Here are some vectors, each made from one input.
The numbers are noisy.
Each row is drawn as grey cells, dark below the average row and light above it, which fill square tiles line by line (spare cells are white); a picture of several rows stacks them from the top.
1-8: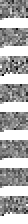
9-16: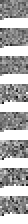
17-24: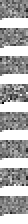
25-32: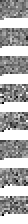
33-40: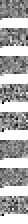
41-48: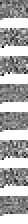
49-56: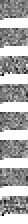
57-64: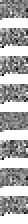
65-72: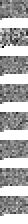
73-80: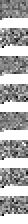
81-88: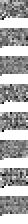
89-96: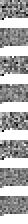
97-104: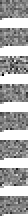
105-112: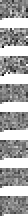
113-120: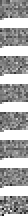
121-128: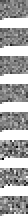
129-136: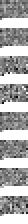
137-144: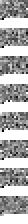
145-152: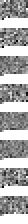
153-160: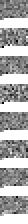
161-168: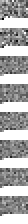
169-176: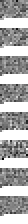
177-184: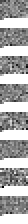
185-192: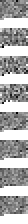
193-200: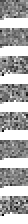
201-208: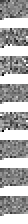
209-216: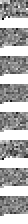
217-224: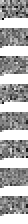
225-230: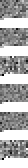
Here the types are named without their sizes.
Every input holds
either two labels, or a point on a line.
